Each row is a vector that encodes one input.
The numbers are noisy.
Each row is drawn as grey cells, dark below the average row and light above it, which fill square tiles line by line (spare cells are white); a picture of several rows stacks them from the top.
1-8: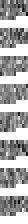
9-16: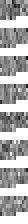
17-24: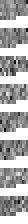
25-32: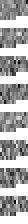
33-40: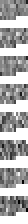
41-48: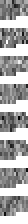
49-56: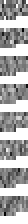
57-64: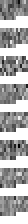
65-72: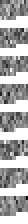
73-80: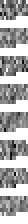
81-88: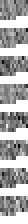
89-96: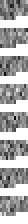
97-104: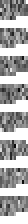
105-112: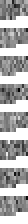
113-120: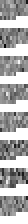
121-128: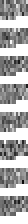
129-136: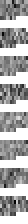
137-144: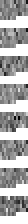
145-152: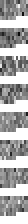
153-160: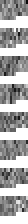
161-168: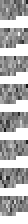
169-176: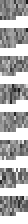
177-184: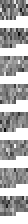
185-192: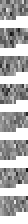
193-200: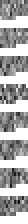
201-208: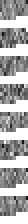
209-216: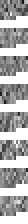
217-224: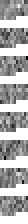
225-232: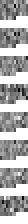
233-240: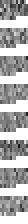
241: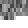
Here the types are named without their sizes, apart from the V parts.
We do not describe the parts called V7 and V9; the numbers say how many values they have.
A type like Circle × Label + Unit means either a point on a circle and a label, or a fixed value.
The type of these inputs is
(Bool × (Line + V7) + V9) × Circle.
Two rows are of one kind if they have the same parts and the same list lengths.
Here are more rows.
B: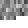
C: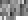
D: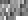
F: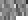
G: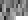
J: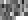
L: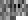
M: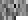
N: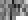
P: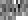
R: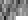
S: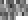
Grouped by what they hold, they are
B, F, R, S
C, D, G
J, L, M, N, P

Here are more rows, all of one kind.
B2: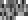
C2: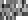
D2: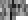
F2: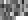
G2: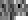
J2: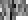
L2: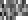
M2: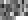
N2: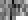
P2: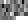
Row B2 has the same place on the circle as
D2 and G2.
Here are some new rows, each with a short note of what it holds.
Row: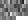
a point on a circle and a value of V9
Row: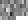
a point on a circle, a true/false value and a value of V7
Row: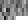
a point on a circle, a point on a line and a true/false value
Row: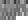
a point on a circle, a true/false value and a value of V7
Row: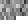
a point on a circle, a true/false value and a value of V7
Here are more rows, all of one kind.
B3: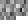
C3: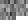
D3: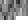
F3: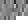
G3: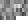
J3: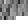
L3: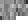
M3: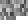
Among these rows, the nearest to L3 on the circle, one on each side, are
G3 and J3.
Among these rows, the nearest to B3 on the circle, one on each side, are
G3 and M3.
